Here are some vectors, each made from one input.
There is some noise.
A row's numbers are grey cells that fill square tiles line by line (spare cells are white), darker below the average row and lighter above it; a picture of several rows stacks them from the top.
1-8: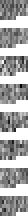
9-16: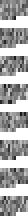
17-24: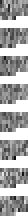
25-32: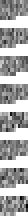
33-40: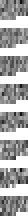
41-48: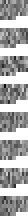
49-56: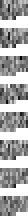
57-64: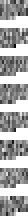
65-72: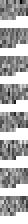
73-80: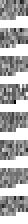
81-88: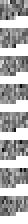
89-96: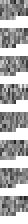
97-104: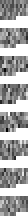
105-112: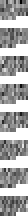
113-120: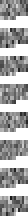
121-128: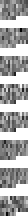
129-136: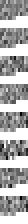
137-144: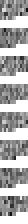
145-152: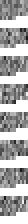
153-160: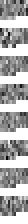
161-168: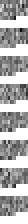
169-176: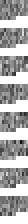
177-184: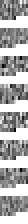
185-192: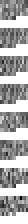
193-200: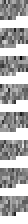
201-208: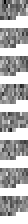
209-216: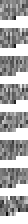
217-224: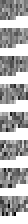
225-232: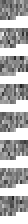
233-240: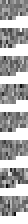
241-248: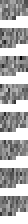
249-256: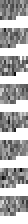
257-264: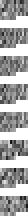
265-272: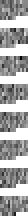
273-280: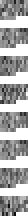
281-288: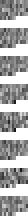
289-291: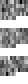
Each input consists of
either a point on a 9-point line, or a point on an 11-point line.
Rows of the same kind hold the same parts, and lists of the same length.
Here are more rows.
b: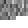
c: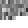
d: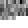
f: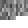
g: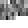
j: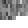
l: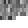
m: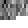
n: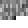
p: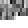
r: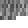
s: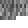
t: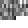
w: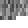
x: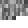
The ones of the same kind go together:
b, c, f, j, l, m, r, s, w
d, g, n, p, t, x

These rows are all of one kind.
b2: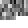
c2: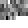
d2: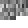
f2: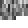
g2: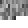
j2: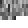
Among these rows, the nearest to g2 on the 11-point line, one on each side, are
d2 and j2.
